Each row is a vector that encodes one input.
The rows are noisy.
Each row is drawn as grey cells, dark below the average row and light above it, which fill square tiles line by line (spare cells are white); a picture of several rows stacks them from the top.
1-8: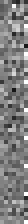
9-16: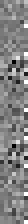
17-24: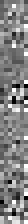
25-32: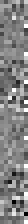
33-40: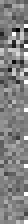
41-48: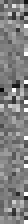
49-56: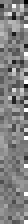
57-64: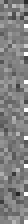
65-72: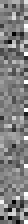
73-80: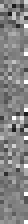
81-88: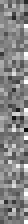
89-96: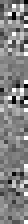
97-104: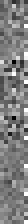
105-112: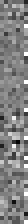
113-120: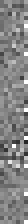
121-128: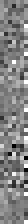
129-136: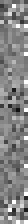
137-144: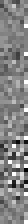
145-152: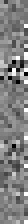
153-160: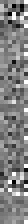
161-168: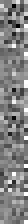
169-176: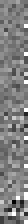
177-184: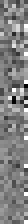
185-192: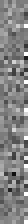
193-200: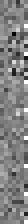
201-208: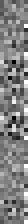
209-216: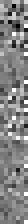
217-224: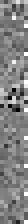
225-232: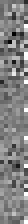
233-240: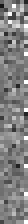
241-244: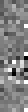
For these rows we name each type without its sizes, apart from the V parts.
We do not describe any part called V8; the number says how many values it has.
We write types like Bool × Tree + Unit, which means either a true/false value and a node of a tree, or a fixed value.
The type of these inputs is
(Bool × Circle + Unit) × V8.
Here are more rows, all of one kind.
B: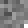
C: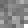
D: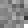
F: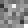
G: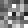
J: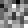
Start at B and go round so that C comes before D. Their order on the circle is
B, C, F, J, D, G.
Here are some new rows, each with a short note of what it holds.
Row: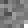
a point on a circle, a true/false value and a value of V8
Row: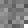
a value of V8
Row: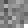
a point on a circle, a true/false value and a value of V8
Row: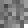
a point on a circle, a true/false value and a value of V8
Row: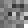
a point on a circle, a true/false value and a value of V8
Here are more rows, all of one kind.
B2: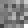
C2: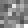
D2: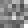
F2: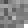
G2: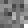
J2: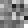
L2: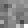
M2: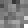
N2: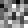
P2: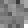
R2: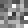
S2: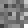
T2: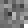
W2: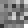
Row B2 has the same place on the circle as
M2, T2 and W2.
